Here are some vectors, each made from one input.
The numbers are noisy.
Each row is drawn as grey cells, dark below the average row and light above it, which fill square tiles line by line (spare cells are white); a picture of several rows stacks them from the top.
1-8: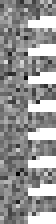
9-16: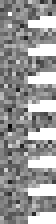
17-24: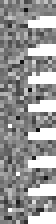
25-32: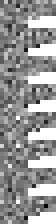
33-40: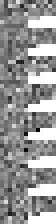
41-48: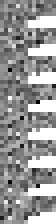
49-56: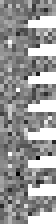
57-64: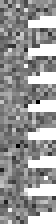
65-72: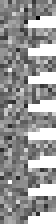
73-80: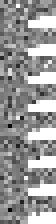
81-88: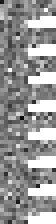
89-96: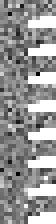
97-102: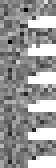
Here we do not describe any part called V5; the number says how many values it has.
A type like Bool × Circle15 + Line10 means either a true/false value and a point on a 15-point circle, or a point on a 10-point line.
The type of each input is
Line4 × Line4 × (Line4 × Line4 + V5).
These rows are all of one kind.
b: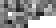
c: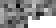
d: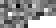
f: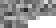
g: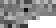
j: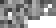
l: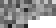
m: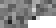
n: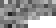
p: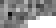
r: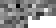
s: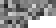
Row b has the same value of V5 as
c, d, r and s.
